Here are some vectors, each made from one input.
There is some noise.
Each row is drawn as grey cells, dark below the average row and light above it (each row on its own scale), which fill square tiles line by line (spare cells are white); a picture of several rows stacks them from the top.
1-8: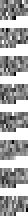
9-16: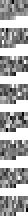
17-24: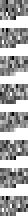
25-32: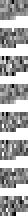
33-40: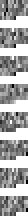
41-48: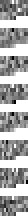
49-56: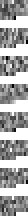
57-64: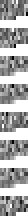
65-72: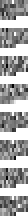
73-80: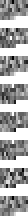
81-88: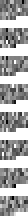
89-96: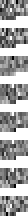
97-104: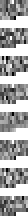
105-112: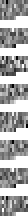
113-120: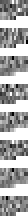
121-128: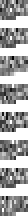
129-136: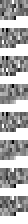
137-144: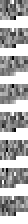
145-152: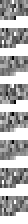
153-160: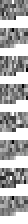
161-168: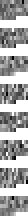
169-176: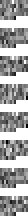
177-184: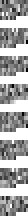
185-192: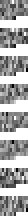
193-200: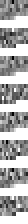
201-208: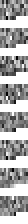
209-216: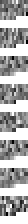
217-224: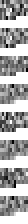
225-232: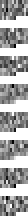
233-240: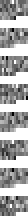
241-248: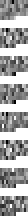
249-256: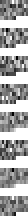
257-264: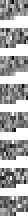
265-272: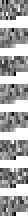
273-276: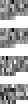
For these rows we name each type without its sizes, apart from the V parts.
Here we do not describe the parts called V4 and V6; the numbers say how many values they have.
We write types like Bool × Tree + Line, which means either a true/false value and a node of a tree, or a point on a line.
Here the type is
Circle × Line + (Tree + V6) × V4.
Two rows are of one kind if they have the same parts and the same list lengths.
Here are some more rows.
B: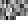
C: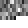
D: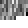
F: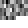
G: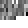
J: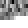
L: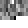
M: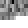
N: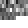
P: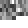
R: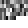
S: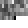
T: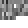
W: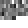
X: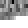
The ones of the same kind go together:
B, F, N, R, T
C, D, G, L, P, S, W
J, M, X

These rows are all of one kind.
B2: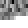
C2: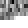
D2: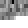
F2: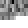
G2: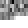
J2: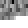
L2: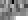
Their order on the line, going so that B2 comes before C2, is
B2, J2, L2, C2, D2, G2, F2.
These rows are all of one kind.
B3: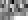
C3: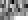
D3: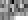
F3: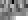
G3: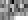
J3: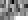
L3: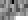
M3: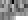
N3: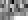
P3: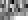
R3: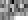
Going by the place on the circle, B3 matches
D3, G3, N3 and R3.
